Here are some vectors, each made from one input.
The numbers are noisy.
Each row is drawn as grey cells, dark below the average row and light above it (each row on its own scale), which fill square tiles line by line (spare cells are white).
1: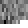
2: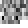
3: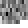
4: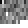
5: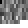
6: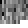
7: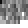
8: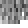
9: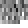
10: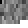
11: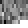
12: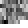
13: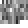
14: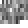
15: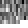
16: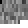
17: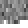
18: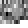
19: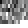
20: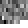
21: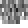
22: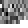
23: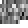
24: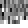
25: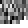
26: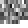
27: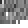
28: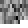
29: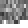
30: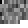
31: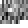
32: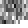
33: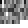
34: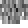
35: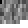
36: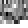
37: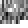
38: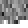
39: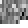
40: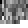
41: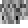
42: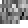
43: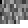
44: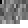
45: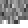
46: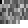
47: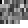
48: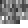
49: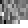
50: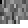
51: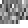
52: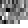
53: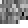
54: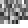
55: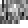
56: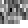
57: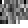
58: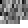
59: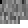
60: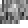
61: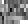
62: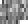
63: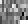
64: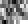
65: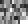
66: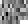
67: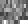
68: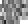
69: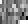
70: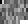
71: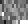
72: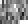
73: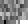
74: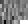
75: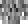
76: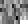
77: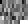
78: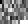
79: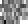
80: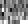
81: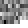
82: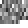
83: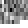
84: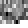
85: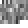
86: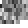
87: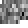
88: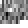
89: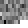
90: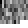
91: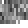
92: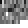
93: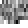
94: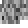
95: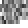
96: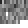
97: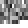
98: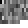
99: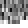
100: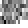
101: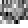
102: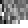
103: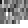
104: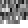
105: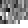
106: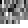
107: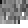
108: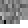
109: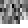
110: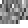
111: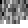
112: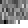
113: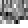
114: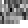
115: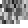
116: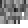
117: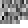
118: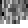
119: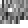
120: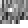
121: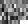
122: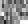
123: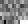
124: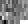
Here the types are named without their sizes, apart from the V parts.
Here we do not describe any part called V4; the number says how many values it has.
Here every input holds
a point on a circle and a true/false value, together with a list of values of V4.
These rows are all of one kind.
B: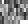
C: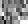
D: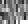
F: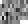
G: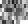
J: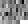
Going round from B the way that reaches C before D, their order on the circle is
B, G, C, F, J, D.
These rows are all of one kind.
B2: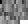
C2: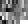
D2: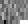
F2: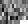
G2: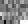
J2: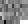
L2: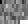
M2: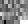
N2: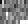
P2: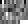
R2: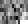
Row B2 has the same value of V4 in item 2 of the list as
C2, F2, M2 and R2.
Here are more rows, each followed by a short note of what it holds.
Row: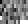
a point on a circle and a true/false value, together with a list of two items
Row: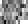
a point on a circle and a true/false value, together with a list of one item
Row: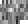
a point on a circle and a true/false value, together with the empty list
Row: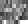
a point on a circle and a true/false value, together with the empty list
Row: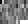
a point on a circle and a true/false value, together with a list of two items
